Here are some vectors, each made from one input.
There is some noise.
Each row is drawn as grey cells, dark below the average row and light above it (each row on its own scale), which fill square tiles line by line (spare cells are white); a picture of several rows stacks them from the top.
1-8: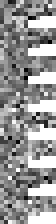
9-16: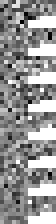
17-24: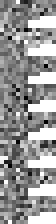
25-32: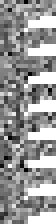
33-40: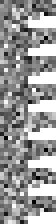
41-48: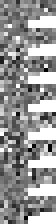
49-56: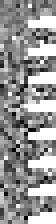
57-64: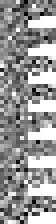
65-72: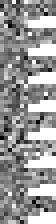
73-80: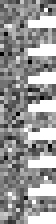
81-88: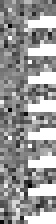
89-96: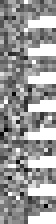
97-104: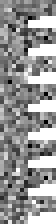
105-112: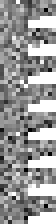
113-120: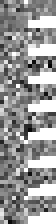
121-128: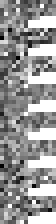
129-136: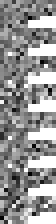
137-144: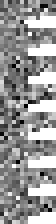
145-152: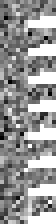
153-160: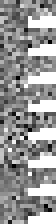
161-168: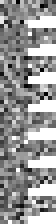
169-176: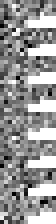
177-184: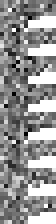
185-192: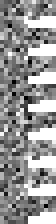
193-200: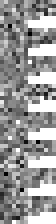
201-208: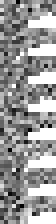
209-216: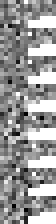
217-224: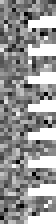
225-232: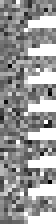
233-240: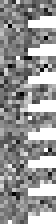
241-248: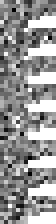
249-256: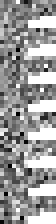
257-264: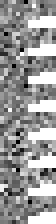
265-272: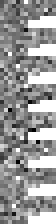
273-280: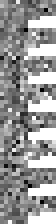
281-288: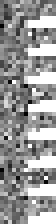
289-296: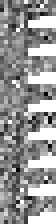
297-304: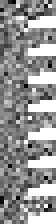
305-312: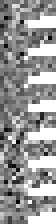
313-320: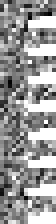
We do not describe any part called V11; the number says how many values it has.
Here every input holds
a value of V11, together with either three true/false values, or a list of up to two points on a 5-point line.
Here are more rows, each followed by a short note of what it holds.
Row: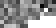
a value of V11, together with a list of two items
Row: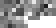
a value of V11, together with the empty list
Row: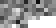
a value of V11, together with a list of two items
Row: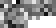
a value of V11, together with the empty list
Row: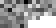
a value of V11, together with the empty list
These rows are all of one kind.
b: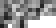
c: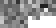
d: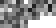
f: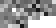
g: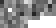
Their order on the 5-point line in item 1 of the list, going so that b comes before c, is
b, f, d, g, c.
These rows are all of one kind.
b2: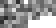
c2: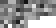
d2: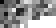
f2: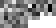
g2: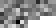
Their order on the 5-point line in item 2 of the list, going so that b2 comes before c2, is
f2, b2, d2, c2, g2.
